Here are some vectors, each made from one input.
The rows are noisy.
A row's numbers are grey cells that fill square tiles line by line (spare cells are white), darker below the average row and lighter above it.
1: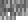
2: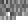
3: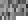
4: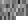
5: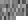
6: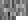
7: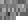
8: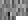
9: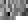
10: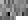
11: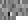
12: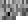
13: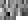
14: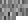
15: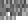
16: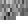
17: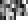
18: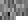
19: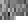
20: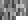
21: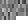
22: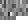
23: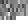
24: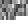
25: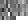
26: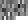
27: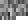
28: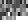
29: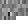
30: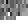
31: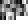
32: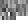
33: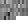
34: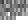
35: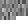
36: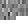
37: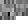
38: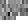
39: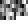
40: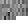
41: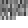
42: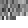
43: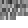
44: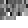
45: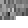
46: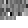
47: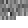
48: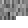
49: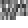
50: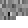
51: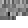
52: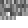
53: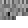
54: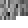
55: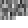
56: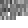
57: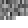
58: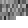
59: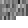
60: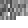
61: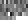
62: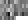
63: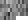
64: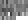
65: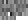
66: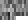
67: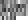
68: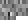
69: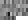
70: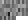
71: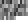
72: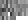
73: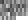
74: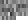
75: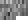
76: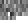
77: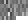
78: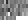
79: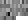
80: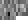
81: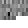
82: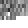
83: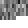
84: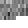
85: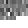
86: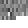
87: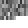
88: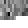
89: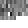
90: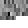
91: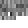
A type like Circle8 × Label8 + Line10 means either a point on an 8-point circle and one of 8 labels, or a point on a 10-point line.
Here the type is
List2(Line6).
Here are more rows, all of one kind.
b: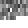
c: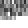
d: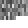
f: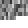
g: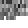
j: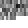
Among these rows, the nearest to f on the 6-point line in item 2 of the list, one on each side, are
d and j.
